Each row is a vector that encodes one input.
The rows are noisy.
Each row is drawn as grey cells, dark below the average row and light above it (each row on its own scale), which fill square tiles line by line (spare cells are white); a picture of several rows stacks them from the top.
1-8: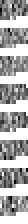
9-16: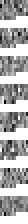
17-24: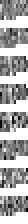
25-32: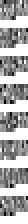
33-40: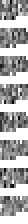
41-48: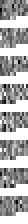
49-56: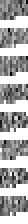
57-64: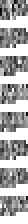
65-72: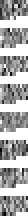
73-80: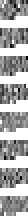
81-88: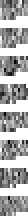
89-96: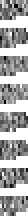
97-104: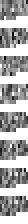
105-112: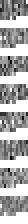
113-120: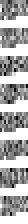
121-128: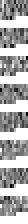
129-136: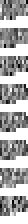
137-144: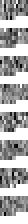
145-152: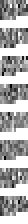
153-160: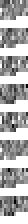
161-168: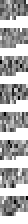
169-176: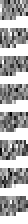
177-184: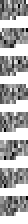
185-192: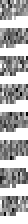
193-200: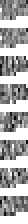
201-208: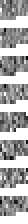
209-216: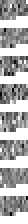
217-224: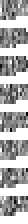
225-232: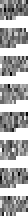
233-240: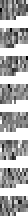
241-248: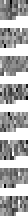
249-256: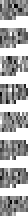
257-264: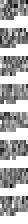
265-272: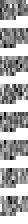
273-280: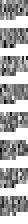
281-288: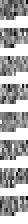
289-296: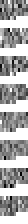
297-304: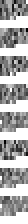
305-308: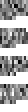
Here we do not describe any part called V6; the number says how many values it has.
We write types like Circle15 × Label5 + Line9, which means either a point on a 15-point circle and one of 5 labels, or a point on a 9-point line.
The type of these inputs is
Bool × Bool × Bool × Line11 + Line7 × V6.
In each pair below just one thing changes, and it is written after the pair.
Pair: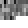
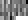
one of the three true/false values
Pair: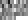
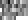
the place on the 11-point line
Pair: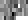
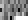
the place on the 11-point line
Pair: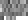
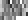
one of the three true/false values
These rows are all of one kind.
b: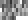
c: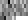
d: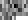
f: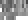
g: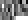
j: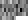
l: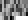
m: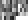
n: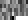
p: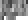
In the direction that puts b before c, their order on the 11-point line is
m, b, f, p, g, n, l, j, d, c.
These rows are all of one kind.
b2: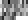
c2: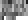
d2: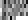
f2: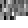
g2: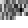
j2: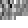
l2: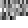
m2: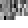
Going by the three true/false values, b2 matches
d2 and l2.
